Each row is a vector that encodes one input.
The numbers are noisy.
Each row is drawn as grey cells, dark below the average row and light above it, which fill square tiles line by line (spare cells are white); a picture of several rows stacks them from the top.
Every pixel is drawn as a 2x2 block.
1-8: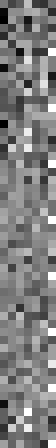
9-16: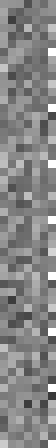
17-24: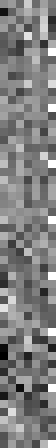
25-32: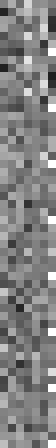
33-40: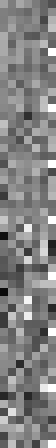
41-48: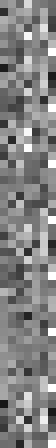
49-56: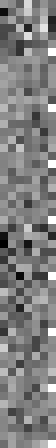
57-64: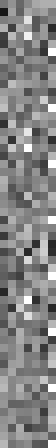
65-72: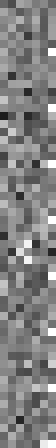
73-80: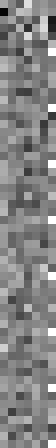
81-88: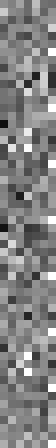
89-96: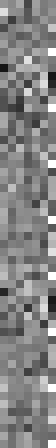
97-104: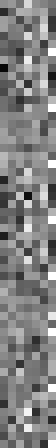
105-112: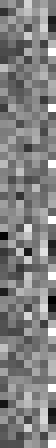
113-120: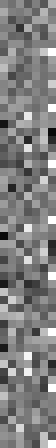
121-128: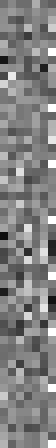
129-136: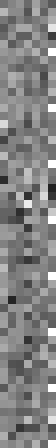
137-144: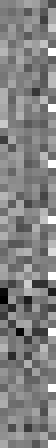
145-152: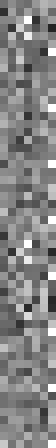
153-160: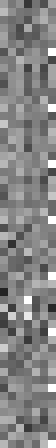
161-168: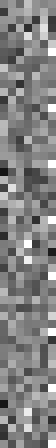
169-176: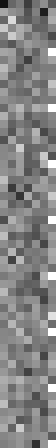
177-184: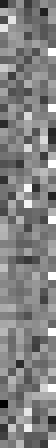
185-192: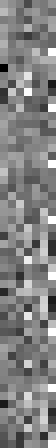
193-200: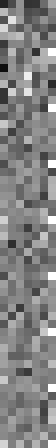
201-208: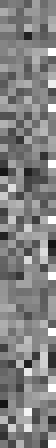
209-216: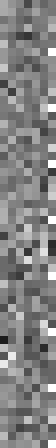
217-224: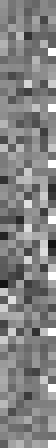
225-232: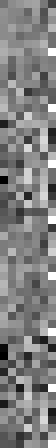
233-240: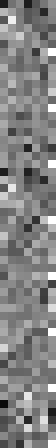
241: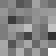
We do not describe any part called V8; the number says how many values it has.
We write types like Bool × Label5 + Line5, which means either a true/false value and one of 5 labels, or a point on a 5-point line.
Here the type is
Line4 × List2(V8) + List2(Line5).
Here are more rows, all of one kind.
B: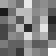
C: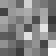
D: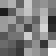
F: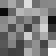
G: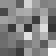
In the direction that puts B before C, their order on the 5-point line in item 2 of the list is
D, F, G, B, C.
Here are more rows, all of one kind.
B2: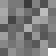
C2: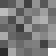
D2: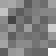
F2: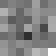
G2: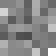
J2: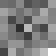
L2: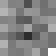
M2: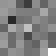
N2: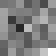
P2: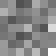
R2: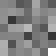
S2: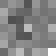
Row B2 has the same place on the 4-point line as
C2, J2 and N2.
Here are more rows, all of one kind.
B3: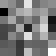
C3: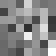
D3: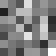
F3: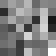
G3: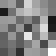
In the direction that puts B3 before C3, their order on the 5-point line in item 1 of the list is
B3, D3, G3, C3, F3.
